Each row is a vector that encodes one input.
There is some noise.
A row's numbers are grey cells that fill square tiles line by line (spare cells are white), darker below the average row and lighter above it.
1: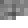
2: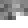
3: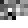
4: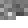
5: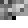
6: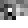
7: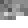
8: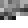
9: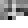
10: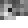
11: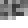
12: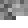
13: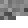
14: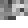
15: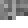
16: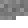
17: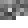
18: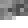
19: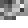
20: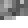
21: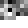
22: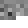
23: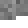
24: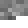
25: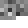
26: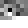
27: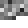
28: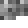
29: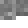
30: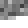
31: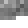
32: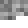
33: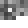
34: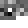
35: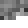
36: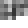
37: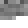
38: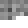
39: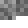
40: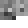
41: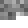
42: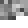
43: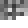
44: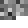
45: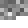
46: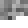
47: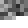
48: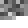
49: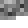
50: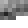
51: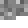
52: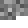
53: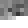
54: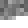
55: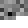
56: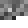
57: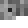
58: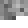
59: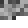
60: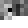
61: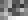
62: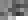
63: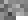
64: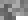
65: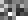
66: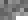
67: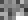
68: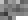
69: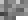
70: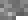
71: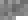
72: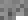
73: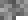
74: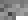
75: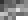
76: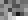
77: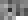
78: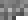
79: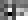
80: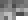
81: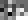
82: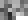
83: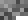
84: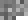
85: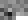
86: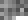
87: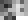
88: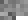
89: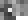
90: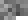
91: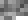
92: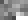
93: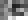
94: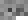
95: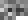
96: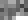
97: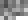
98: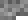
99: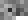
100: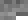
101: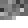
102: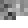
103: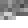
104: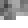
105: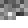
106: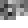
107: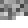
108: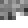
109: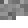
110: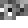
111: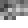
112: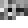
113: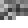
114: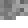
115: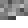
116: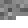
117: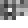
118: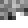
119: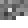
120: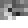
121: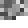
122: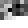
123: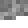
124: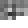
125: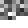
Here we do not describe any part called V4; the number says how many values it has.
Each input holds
a point on a 5-point line and a true/false value, together with a list of up to two values of V4.
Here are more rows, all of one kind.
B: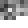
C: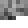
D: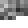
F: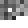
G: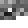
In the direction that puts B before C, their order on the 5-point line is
F, B, G, C, D.
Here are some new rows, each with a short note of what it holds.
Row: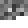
a point on a 5-point line and a true/false value, together with the empty list
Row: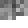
a point on a 5-point line and a true/false value, together with a list of one item
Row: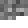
a point on a 5-point line and a true/false value, together with the empty list
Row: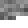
a point on a 5-point line and a true/false value, together with a list of two items
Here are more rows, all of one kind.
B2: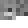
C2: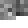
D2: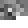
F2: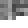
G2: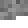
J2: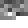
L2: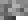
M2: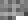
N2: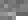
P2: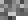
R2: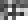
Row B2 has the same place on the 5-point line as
J2, L2 and P2.
